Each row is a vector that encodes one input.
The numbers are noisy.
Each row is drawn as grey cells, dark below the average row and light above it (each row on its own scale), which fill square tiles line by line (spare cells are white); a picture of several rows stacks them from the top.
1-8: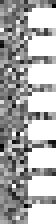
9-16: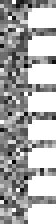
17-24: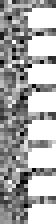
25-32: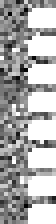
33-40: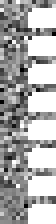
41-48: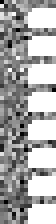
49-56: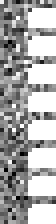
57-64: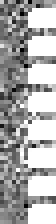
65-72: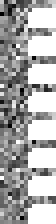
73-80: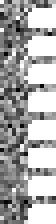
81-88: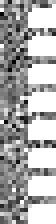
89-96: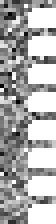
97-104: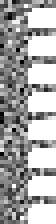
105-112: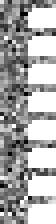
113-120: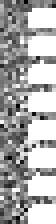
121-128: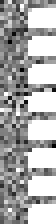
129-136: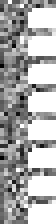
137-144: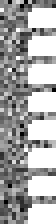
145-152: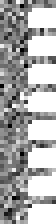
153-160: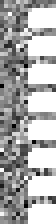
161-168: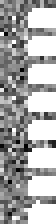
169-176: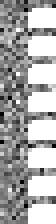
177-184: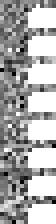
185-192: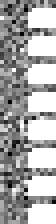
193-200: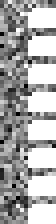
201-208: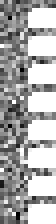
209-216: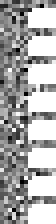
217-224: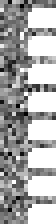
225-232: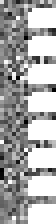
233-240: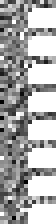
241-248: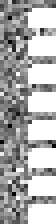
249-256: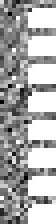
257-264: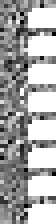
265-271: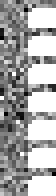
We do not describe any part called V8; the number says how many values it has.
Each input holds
a list of up to two items, each a true/false value and a value of V8.
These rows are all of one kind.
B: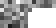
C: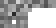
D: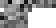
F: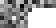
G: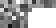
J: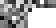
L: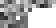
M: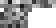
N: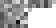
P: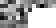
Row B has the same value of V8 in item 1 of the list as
G, L, M and N.
